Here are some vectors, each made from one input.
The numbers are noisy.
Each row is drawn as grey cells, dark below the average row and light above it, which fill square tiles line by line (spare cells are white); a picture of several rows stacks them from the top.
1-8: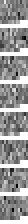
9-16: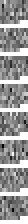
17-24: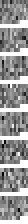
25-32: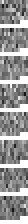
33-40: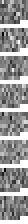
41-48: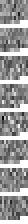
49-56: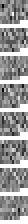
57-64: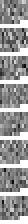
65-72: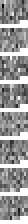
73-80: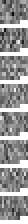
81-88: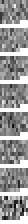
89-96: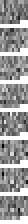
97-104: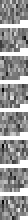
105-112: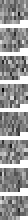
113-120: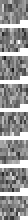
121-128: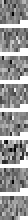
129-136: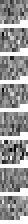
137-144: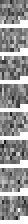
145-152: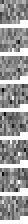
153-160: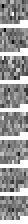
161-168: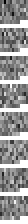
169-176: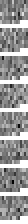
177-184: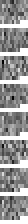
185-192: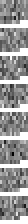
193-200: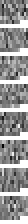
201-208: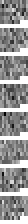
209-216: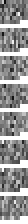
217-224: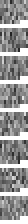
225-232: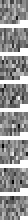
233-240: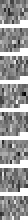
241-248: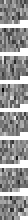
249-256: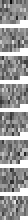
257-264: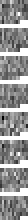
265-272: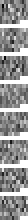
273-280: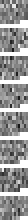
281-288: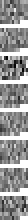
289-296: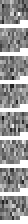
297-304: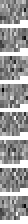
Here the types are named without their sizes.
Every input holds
a list of points on a line.
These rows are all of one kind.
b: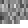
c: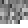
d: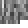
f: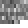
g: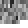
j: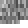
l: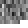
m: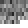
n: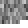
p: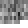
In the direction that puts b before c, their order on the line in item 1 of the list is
g, m, f, l, d, n, b, j, p, c.
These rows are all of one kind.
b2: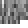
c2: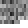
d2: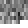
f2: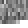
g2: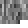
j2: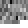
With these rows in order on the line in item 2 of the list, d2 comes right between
g2 and j2.
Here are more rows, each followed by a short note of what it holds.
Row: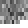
a list of two items
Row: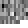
a list of one item
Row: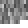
a list of two items
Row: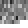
a list of two items
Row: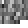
a list of one item
